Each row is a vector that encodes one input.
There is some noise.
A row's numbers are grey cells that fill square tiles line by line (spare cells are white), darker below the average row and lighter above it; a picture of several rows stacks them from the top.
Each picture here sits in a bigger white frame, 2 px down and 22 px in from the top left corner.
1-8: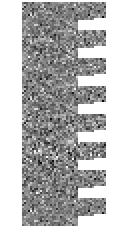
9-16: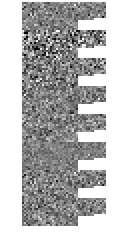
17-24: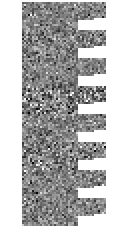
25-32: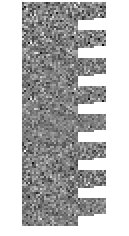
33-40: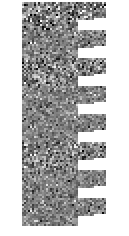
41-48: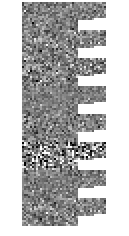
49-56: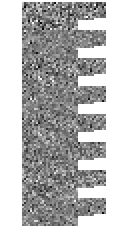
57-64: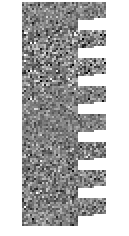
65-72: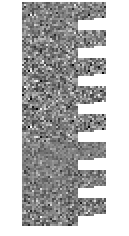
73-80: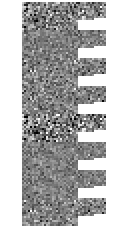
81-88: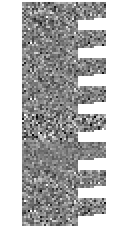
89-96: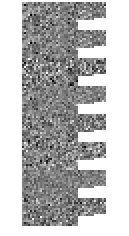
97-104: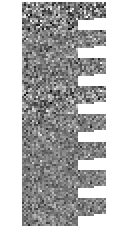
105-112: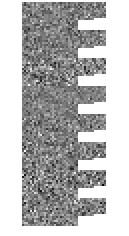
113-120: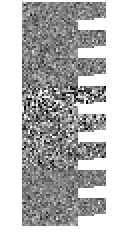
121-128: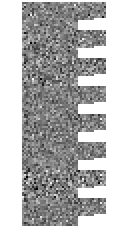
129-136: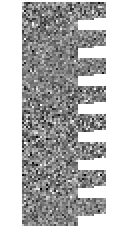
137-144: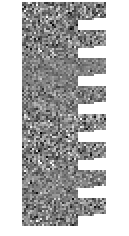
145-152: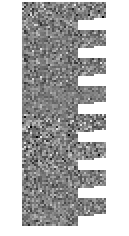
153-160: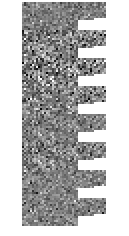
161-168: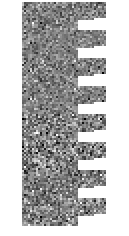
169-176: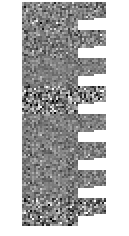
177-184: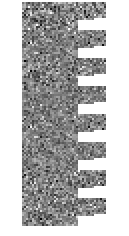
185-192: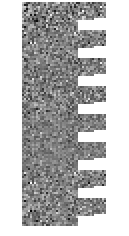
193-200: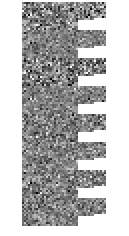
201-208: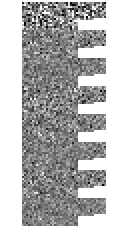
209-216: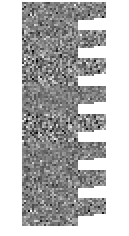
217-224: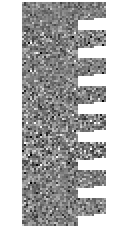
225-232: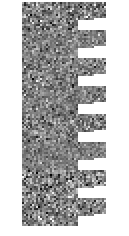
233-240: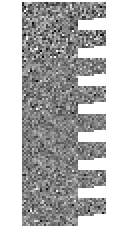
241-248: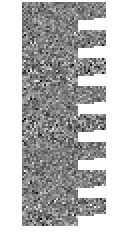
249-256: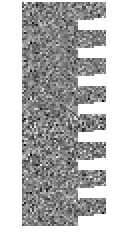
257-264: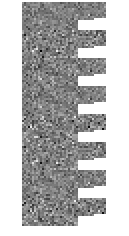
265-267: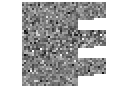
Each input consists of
either a fixed value, or three true/false values.
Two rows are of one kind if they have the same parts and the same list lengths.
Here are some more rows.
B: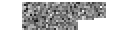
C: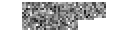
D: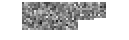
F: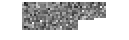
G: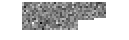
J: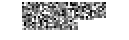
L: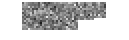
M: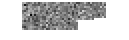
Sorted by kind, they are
B, C, D, F, G, L, M
J

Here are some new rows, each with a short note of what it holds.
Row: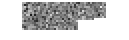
three true/false values
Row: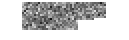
three true/false values
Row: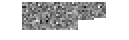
three true/false values
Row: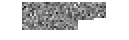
three true/false values
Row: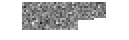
three true/false values
